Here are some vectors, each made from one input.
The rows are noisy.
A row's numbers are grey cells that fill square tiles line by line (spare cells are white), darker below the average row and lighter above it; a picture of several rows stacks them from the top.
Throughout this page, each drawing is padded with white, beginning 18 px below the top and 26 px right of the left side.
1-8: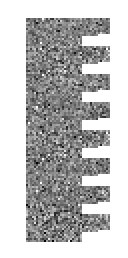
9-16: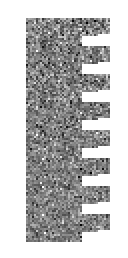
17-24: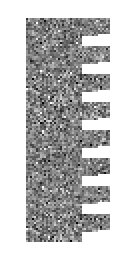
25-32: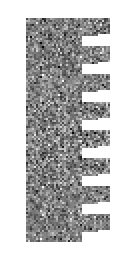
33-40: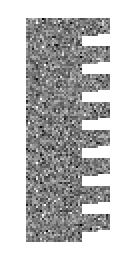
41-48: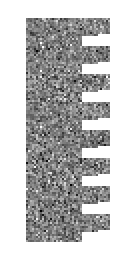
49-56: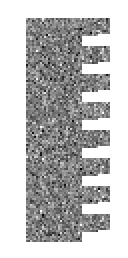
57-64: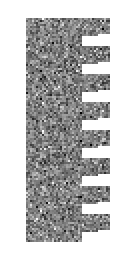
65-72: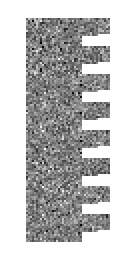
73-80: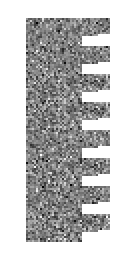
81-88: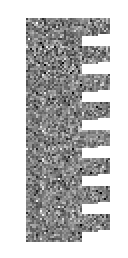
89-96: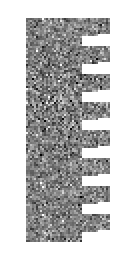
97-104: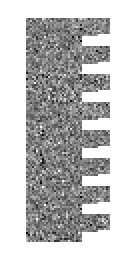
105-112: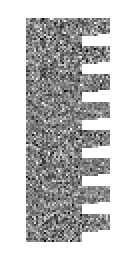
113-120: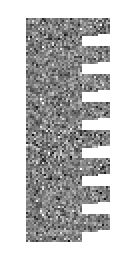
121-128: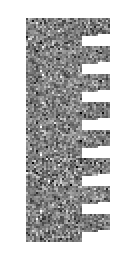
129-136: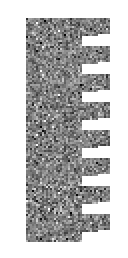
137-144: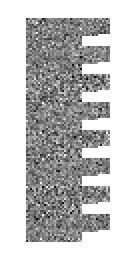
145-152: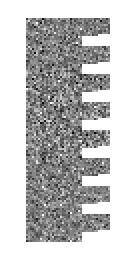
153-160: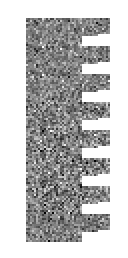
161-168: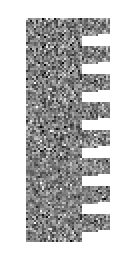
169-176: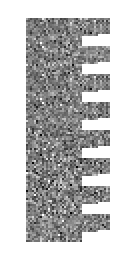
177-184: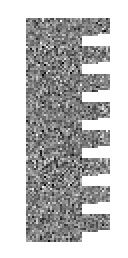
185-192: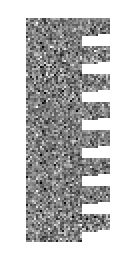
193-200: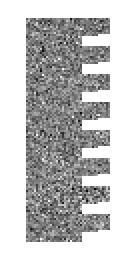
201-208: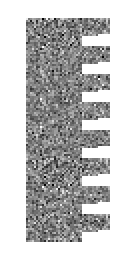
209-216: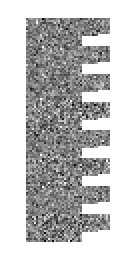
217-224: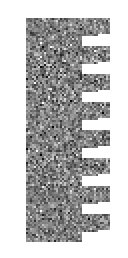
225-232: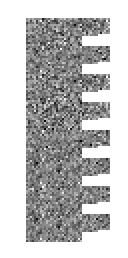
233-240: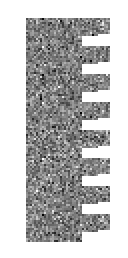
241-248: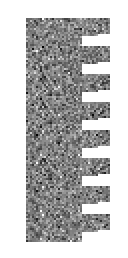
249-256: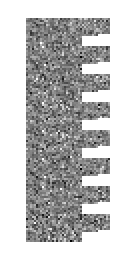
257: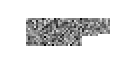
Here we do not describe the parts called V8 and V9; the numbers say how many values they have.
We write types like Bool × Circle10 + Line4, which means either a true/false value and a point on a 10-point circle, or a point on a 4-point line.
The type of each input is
(Bool × Circle10 + V8) × V9 + Tree7 + Unit.
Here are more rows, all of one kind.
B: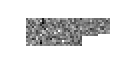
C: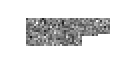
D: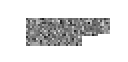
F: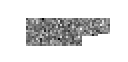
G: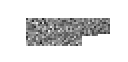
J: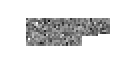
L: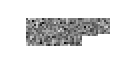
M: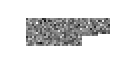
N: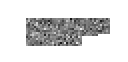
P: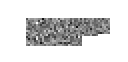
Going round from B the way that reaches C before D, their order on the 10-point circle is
B, L, G, J, M, F, C, D, N, P.
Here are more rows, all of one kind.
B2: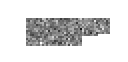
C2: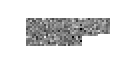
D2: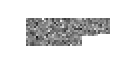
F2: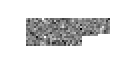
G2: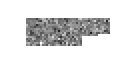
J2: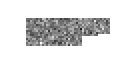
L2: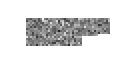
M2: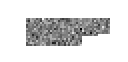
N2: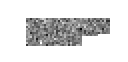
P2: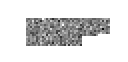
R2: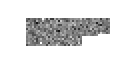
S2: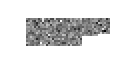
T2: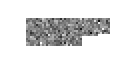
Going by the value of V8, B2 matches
G2, J2 and T2.
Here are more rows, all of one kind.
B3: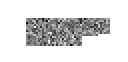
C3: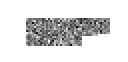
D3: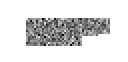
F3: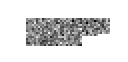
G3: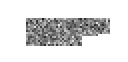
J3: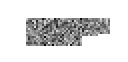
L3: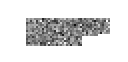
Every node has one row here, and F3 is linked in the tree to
L3.
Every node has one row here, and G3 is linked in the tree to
B3, D3 and L3.
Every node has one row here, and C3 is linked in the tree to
B3.
